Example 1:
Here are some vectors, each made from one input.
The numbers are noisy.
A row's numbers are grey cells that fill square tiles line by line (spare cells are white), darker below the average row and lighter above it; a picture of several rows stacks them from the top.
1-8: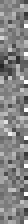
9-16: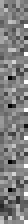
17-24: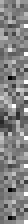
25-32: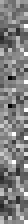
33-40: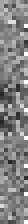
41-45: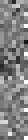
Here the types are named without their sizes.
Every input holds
a list of points on a line.
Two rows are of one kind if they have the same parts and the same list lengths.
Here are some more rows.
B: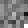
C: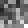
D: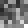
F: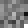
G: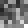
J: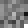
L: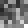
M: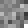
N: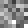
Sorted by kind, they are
B, F, J, M
C, D, G, L
N

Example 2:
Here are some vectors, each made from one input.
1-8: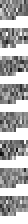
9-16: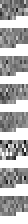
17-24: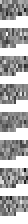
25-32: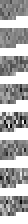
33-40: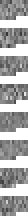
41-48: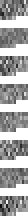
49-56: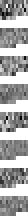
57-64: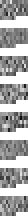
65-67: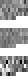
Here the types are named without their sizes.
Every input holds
a list of points on a circle.
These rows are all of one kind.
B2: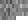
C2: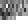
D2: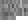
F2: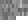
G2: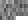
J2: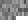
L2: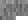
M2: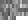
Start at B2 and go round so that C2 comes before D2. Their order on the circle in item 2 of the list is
B2, L2, G2, C2, D2, F2, M2, J2.
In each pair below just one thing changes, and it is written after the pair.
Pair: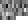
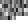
the place on the circle in item 1 of the list
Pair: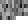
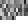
the place on the circle in item 2 of the list
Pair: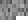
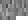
the place on the circle in item 1 of the list
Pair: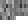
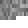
the place on the circle in item 2 of the list
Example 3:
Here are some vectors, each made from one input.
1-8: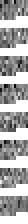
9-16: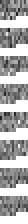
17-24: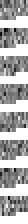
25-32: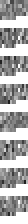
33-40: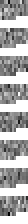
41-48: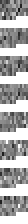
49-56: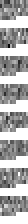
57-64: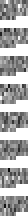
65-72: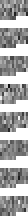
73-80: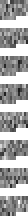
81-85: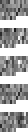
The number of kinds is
2.
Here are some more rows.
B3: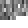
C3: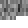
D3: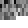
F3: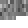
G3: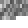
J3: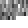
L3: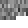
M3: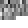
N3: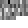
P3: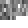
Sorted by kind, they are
B3, C3, F3, G3, J3, L3, P3
D3, M3, N3

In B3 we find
a node of an 11-node tree.
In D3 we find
a point on a 6-point line.
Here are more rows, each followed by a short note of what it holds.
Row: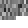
a node of an 11-node tree
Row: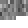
a node of an 11-node tree
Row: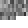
a node of an 11-node tree
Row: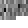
a node of an 11-node tree
